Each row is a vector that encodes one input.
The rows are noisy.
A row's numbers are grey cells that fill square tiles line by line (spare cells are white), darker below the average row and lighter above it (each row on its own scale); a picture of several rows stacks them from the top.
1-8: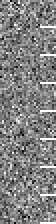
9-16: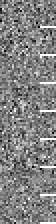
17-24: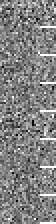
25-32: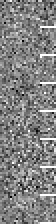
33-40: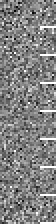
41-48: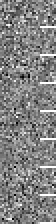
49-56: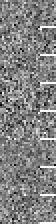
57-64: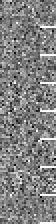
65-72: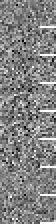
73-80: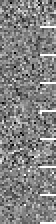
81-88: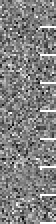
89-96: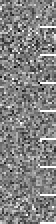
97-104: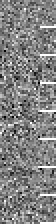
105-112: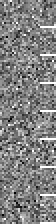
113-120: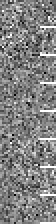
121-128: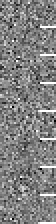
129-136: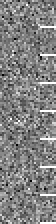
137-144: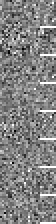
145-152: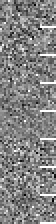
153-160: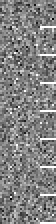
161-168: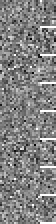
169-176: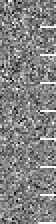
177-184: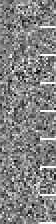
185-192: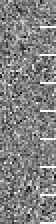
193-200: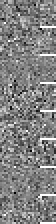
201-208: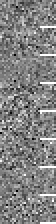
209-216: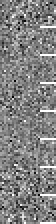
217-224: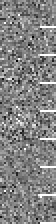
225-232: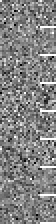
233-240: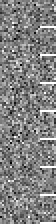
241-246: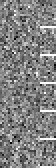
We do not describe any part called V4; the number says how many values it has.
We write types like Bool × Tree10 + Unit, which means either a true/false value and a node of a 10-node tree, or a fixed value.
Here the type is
Line7 × (Line10 × (Tree9 + Unit) + V4).
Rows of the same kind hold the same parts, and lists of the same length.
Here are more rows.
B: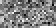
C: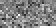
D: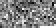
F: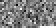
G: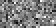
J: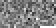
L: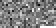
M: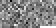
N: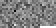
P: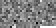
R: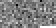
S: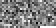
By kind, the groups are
B, C, D, F, R
G, J, N, P
L, M, S

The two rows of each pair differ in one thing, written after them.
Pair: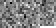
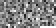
the node of the tree
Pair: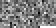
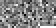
the place on the 10-point line
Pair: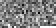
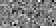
the place on the 10-point line
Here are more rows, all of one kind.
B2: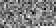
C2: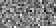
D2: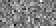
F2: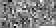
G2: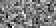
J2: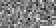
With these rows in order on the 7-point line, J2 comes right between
B2 and F2.
